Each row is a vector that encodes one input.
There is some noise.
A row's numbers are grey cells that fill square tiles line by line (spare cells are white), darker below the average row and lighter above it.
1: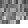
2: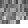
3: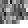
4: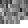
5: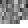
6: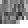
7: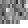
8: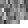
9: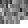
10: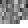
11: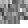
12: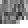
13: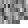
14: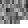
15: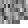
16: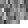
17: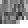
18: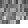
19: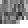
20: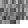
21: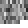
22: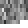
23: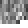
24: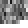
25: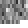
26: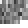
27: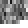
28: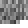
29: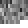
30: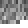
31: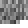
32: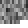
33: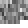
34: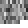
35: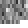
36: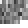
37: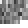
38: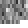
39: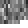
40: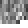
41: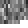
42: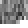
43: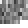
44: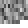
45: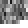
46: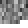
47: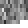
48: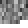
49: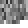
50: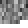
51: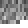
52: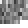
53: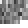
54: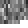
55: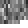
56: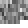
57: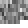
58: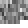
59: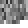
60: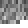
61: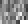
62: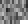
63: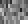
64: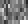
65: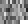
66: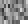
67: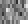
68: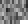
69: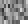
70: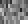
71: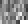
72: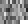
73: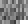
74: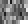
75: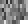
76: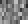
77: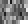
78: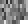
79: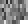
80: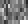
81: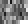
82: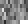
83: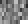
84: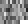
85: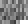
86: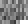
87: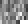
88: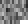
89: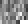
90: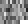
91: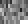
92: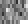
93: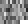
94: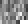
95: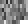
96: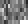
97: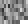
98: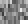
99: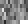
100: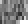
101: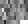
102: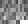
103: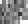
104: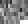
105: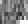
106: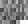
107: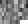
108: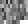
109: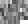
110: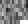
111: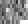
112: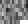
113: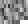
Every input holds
four true/false values.
